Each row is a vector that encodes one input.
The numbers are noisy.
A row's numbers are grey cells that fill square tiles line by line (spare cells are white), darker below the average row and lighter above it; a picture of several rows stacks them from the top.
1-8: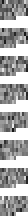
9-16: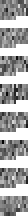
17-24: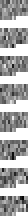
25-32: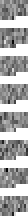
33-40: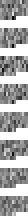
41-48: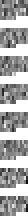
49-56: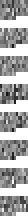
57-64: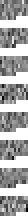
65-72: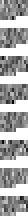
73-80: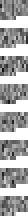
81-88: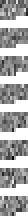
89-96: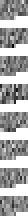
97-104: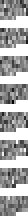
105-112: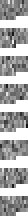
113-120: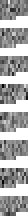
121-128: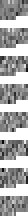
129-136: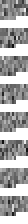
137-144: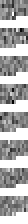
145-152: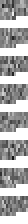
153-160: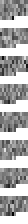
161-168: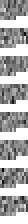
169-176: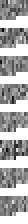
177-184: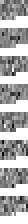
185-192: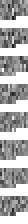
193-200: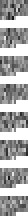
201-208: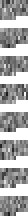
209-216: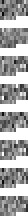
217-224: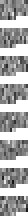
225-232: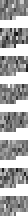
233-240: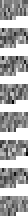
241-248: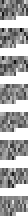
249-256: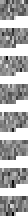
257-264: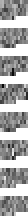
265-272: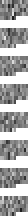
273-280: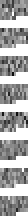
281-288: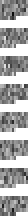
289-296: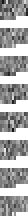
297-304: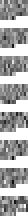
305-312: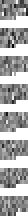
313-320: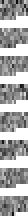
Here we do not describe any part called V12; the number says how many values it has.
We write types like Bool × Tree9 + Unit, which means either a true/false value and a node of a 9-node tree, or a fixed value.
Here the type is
(Bool × Bool × Bool + Label8) × V12 + List2(Line6).
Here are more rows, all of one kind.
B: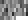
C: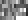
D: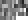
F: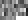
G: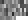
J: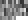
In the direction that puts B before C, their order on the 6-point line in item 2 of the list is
D, F, J, B, C, G.
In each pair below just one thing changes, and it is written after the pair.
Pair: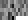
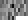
the label
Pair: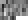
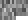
the value of V12
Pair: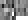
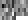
the label
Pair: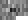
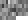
the label
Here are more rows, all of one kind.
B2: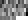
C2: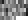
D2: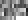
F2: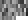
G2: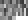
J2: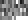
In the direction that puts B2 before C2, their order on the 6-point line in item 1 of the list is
B2, C2, F2, G2, J2, D2.
